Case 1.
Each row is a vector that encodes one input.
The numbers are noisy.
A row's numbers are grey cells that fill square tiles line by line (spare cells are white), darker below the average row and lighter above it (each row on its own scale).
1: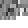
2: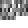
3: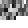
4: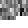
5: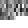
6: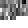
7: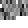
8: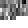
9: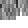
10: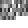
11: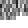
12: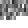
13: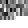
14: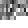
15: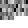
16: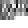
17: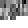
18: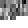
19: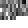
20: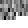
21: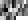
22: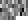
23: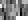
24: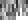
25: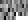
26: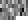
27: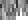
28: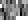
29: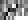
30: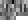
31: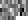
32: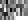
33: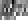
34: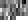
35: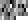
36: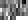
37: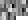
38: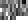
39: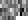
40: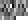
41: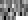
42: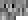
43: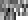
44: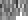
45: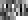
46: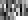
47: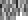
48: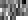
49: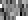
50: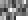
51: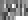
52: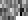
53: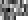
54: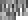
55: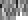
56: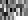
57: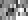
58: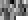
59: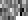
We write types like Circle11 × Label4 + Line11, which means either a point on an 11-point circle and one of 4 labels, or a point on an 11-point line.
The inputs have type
Bool × Bool × Bool × (Tree7 + Unit) + Unit.
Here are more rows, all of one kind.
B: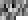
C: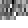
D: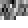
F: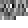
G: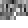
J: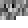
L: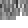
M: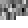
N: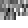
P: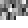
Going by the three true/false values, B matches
J, M and P.
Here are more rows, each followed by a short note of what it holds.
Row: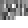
three true/false values
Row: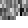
three true/false values
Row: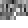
a node of a 7-node tree and three true/false values
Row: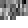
a fixed value
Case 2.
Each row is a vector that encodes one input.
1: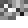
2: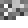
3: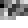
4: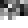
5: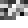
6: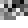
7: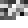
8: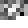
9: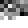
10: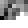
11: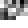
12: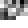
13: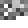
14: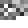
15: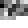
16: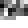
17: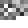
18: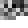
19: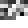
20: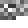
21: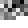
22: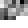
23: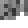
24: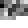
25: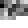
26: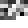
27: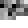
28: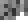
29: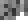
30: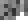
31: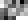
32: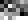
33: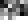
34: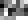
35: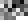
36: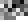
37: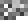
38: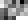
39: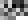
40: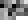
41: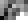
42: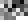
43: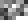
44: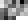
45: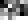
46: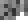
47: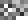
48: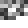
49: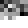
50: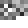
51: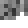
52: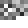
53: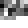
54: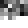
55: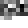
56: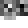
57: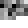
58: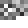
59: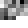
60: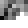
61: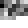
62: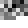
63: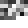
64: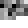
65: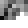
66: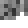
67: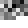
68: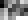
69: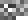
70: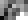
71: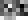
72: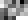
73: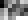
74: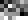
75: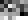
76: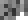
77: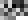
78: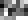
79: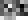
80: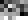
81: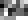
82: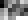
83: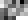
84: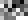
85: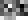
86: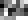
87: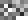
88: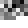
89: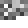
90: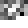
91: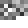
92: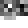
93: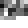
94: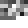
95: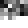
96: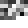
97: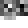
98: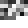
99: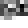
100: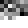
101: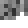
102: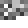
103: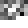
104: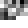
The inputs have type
Bool × (Tree11 + Unit).
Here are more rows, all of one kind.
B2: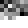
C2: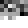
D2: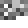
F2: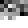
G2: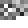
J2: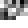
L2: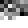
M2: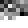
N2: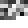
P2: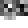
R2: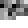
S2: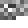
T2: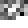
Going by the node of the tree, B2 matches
L2, M2 and N2.
